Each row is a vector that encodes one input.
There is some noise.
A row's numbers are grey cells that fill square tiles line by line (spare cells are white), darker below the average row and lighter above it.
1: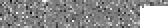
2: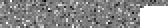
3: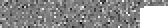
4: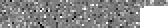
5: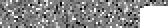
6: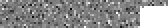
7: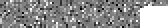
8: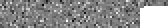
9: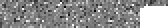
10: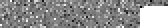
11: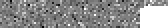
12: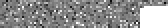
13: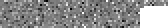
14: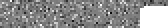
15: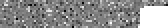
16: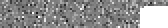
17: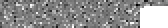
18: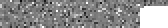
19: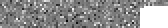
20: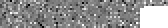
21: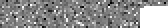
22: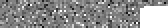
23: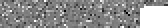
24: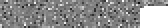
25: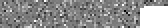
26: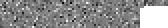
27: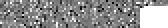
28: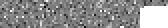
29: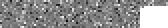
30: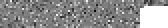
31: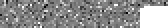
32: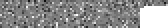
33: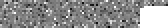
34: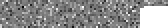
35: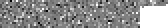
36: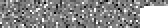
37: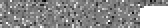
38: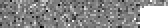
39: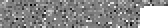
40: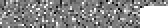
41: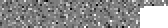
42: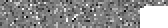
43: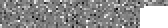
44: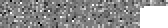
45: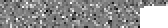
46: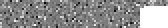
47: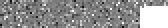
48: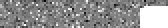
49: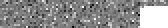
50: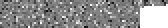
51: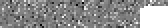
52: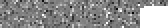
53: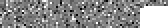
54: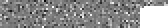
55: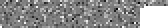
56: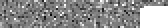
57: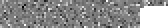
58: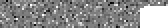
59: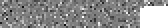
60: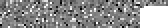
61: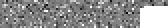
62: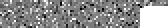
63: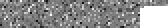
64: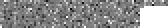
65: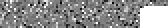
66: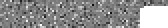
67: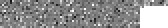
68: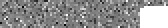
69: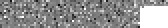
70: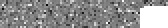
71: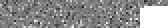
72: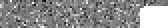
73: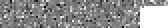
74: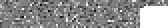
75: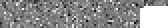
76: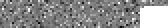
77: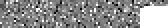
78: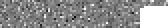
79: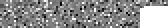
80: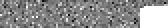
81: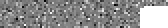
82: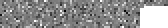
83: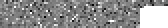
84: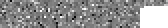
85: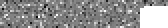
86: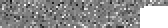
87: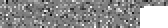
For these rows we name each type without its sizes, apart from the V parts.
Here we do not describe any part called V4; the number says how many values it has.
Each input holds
a point on a line and a value of V4, together with either a fixed value, or four true/false values.
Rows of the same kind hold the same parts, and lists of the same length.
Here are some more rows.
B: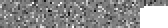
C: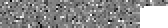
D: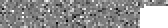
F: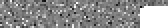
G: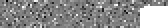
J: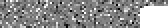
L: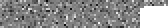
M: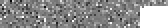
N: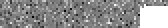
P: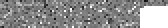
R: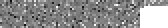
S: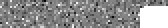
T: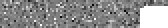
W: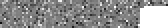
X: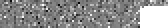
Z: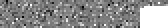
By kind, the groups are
B, C, D, F, G, L, M, N, P, R, S, T, W, X, Z
J

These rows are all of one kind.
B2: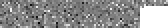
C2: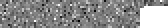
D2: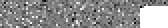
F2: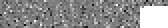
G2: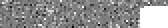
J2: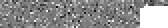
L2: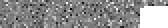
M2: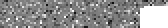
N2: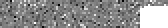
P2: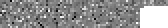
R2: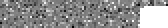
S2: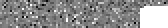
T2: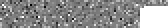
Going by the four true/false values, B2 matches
P2 and T2.
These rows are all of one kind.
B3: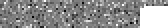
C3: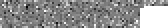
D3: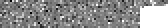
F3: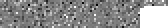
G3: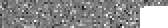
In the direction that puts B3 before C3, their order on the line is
B3, C3, G3, F3, D3.
